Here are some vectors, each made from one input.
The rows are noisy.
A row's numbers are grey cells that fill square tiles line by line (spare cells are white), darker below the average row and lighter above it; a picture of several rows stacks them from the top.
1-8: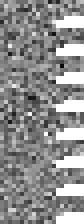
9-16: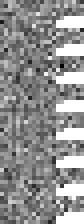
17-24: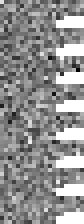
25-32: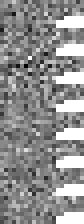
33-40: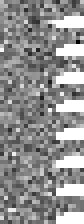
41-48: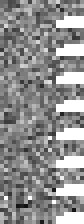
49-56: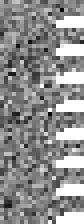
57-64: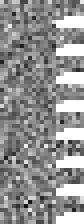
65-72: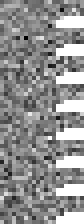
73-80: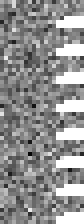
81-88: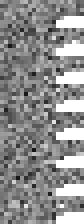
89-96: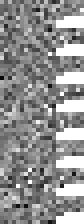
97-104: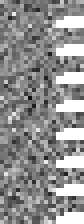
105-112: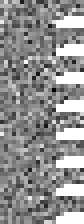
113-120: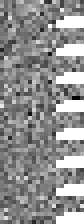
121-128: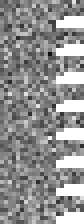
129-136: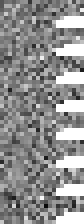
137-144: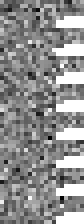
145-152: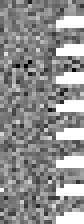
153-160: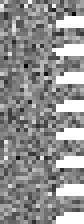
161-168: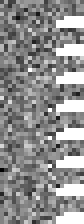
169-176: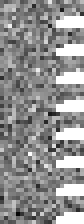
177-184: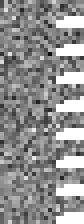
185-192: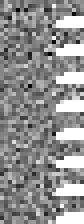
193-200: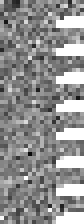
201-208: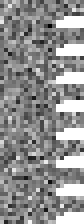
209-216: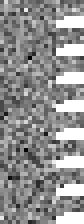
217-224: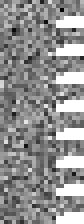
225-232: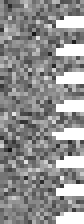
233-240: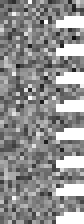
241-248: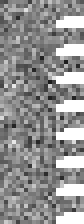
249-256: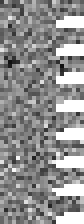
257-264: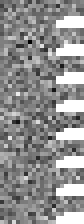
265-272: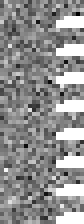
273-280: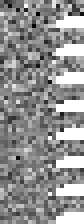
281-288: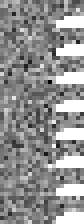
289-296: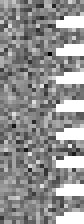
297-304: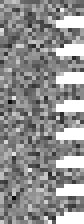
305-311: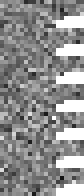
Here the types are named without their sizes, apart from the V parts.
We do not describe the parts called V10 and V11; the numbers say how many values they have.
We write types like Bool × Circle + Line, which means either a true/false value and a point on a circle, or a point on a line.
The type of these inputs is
Bool × Bool × Bool × Bool × (Circle + V11) × V10.
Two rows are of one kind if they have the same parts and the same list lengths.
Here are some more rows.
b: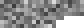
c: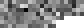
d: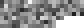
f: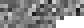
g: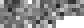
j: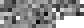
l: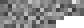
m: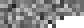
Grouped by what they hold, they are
b, g, m
c, d, f, j, l

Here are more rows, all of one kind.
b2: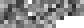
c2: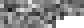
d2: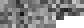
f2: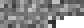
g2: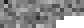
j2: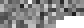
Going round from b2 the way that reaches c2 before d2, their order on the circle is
b2, j2, f2, c2, d2, g2.
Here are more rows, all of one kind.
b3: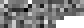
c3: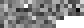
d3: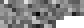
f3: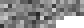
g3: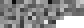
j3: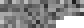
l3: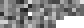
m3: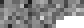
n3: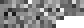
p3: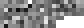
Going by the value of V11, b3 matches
d3 and j3.
